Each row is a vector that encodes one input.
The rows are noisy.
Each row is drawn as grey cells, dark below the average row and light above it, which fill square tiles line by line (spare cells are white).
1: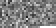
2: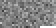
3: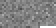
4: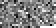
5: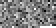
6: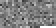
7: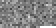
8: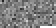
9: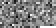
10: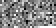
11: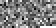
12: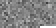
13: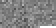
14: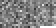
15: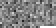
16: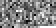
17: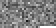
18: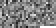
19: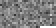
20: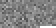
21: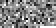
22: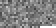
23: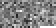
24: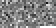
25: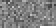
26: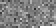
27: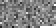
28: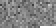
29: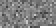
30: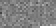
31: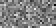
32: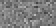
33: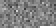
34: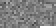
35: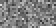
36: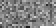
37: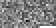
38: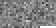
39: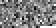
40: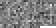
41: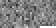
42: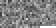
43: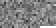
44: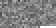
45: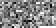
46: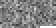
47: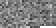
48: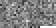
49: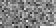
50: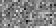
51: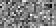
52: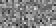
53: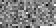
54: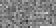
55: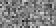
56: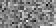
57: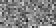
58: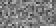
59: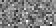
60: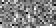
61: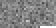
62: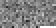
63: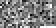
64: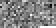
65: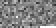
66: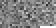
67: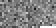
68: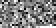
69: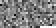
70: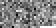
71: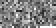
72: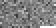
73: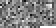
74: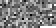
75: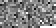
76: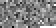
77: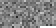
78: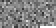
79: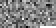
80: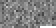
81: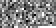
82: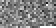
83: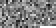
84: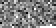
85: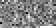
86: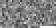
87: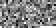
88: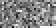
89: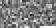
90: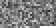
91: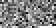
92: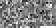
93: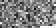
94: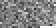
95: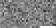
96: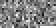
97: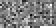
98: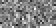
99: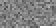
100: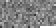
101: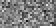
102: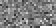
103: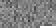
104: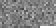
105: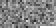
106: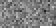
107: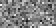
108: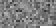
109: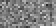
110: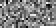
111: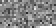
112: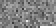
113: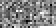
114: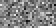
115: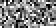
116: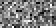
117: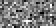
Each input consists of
a point on a 6-point line, together with either a point on a 6-point line, or a point on an 11-point line.
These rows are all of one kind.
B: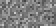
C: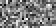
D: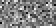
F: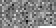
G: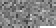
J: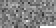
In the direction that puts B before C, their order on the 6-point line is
D, J, G, B, F, C.
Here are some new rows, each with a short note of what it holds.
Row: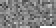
a point on each of two 6-point lines
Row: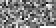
a point on each of two 6-point lines
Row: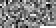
a point on each of two 6-point lines
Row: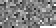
a point on a 6-point line and a point on an 11-point line
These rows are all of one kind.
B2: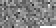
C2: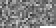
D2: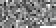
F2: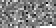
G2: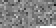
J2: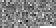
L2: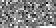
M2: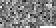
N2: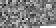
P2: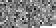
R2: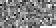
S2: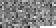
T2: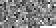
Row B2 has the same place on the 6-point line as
D2, M2, R2 and T2.
